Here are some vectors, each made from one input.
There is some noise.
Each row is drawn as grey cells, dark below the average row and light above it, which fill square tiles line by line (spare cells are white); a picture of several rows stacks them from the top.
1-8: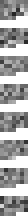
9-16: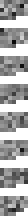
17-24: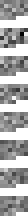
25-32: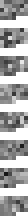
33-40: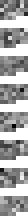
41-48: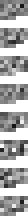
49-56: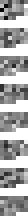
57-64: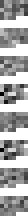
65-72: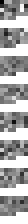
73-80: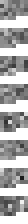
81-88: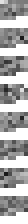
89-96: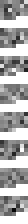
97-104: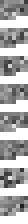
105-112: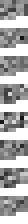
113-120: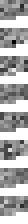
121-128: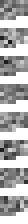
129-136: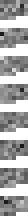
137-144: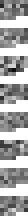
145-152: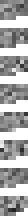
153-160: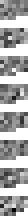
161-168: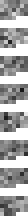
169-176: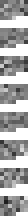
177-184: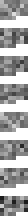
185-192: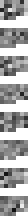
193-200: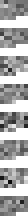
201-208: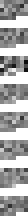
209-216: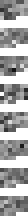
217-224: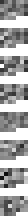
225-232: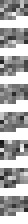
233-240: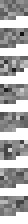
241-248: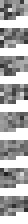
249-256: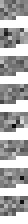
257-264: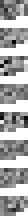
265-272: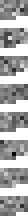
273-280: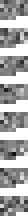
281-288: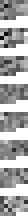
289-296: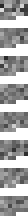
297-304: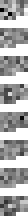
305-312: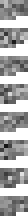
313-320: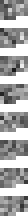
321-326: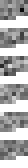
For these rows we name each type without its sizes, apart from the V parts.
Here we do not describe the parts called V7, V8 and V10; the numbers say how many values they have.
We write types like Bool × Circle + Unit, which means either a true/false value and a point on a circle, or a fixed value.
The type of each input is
Bool × V7 + Circle × (Circle + V10) × V8 + Unit.
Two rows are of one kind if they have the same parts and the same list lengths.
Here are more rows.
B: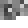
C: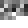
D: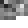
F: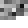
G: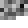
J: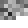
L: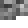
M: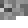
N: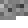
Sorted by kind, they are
B, D, L
C, F, M, N
G
J

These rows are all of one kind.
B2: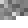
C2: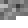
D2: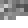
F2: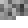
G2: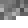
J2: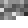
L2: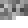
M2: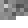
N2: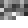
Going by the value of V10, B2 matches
F2, J2 and N2.
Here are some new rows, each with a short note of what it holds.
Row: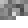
a point on a circle, a value of V8 and a value of V10
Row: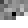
a true/false value and a value of V7
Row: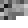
a true/false value and a value of V7
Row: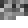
a point on each of two circles and a value of V8
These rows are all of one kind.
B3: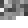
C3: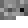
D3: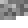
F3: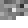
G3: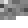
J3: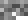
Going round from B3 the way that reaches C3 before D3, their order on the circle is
B3, C3, J3, F3, D3, G3.
